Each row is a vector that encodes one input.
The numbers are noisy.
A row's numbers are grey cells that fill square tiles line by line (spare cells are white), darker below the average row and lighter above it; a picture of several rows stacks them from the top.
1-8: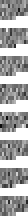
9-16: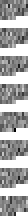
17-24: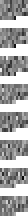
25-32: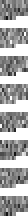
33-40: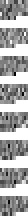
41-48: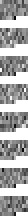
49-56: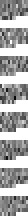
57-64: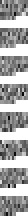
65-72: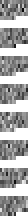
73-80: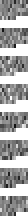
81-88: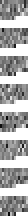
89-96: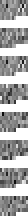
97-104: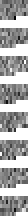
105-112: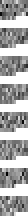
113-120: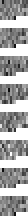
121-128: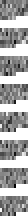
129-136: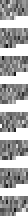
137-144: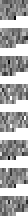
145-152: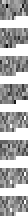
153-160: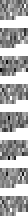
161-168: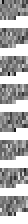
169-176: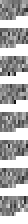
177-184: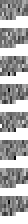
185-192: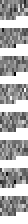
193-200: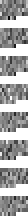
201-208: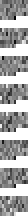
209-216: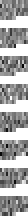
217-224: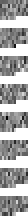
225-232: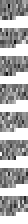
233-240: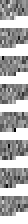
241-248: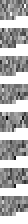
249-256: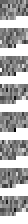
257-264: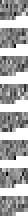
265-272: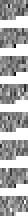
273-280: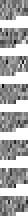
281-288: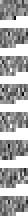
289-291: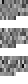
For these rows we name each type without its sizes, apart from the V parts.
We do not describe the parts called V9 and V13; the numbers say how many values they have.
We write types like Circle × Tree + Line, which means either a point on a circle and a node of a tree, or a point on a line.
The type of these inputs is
Bool × V9 + Circle + V13.
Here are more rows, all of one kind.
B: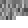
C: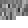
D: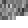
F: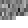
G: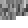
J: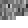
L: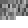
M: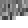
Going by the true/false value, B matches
D and M.
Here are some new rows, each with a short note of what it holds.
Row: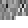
a point on a circle
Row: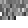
a value of V13
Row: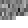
a true/false value and a value of V9
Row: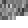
a true/false value and a value of V9
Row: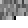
a value of V13
